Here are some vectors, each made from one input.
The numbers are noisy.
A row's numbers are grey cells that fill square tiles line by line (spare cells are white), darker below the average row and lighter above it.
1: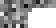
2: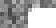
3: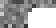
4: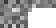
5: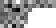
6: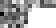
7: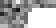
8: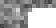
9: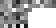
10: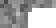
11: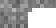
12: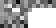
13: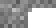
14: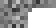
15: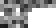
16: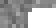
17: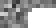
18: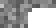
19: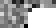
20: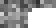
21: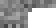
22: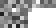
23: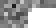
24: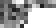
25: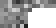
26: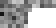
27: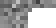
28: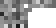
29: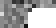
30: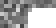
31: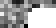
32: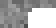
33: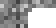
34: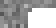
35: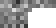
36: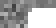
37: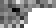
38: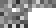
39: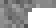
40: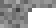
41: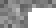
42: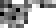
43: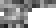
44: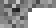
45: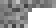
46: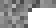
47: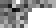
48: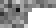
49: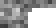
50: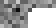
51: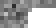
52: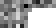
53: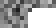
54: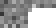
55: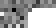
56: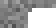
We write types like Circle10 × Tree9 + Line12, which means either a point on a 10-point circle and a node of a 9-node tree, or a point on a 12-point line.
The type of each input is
List2(Line5).
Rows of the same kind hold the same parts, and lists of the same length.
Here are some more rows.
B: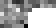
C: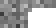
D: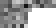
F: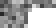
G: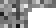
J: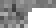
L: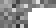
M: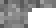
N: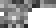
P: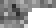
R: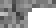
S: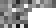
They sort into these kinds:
B, F, M, S
C, D, G, L, N
J, P, R

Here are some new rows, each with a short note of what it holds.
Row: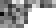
a list of two items
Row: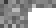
a list of one item
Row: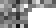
a list of two items
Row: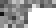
a list of one item
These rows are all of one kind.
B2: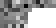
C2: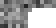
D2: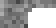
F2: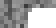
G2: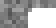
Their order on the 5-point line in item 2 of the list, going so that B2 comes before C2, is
D2, G2, F2, B2, C2.
